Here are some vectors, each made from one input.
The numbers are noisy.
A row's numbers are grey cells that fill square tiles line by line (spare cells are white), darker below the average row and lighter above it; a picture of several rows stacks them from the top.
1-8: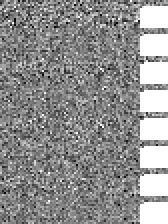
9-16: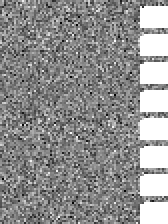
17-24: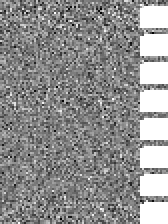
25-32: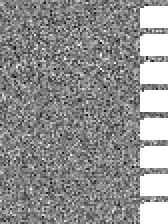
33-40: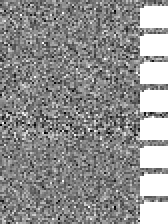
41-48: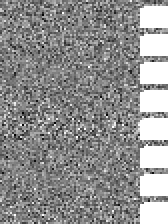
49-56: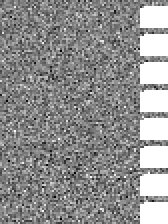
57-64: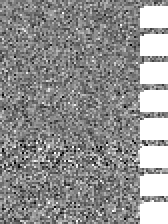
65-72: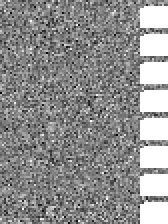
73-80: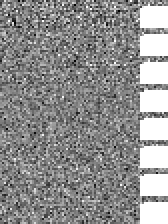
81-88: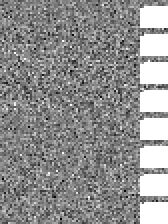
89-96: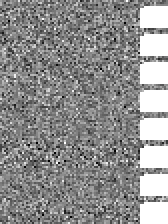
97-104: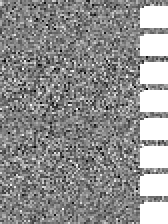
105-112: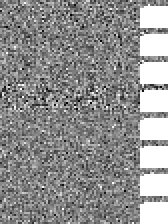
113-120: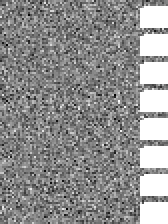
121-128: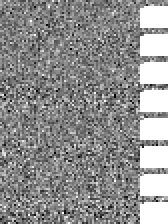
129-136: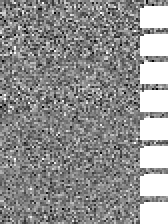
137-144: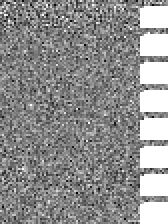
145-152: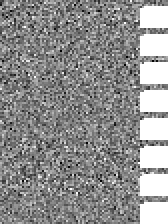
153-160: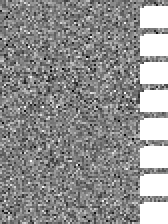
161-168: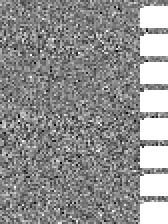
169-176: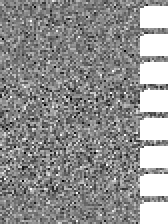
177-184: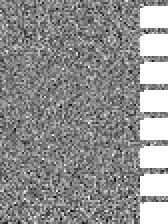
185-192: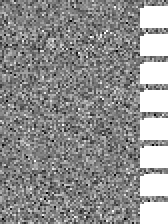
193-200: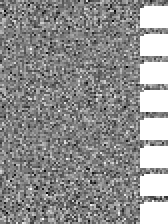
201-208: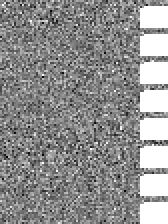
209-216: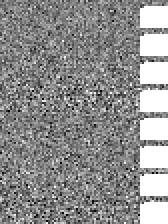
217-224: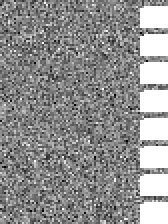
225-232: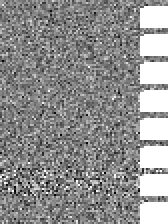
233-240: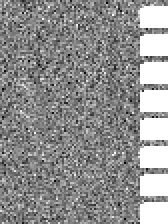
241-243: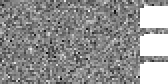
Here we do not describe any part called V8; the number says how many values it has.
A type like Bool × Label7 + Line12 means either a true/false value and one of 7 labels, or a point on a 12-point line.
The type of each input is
Line5 × (Tree10 + Unit) + List2(Line6) × V8.
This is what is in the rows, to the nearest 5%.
About 40% of them hold a point on a 5-point line, together with either a fixed value, or a node of a 10-node tree. The rest hold a value of V8, together with a list of up to two points on a 6-point line.
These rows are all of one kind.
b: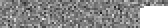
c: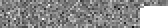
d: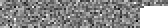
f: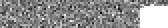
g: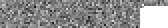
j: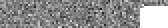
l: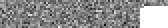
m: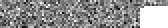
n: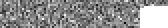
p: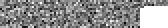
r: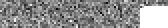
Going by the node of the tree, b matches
d and r.
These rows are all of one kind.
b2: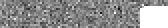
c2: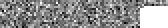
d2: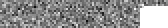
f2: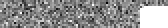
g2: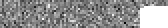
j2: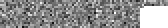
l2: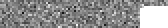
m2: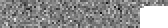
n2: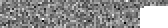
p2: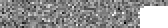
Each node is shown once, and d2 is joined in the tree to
l2.
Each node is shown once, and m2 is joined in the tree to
b2 and f2.
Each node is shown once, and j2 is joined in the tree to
l2 and p2.
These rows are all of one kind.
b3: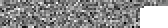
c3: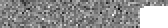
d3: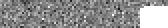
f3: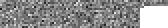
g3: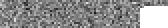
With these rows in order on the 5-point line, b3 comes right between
c3 and f3.
